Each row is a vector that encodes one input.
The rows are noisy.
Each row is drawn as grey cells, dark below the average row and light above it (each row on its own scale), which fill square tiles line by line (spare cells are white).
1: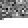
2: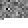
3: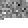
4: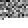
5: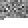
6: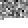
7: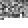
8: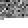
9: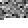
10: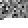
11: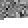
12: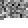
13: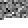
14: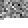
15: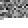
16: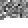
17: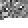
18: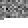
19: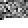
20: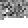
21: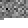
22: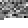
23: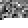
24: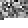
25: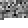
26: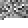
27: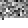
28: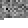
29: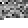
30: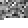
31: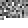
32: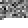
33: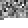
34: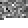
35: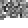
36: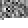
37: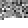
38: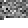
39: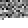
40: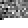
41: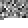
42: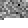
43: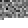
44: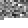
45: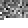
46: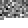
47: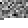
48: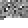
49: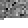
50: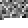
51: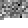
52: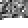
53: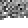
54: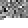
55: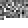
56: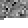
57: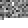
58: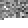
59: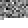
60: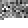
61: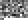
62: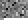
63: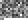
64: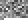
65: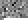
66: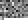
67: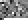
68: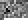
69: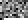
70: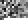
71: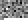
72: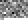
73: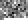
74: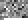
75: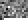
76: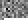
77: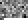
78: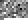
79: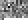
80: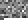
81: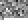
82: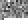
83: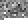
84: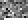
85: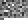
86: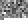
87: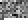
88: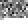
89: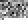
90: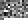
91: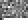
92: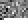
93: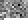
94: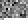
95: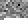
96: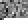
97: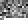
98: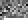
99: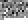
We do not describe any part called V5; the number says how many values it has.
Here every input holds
a value of V5, together with either a node of a 7-node tree, or four true/false values.
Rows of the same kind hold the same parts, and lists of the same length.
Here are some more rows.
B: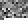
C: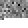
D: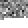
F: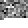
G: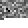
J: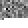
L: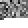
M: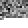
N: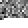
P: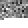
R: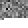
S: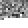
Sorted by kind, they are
B, C, F, G, J, L, N, P, R
D, M, S

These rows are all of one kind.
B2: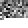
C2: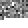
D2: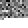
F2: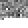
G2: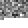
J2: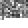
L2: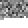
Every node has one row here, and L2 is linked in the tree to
B2.
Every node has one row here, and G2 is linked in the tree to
C2.
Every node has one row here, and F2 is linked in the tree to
D2 and J2.
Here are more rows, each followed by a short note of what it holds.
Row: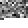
four true/false values and a value of V5
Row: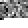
four true/false values and a value of V5
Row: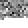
a node of a 7-node tree and a value of V5
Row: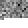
four true/false values and a value of V5
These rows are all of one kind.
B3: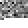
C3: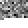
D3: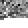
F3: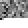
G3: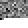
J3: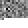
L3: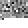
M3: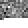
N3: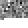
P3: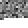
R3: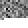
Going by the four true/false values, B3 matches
C3, J3, L3 and R3.
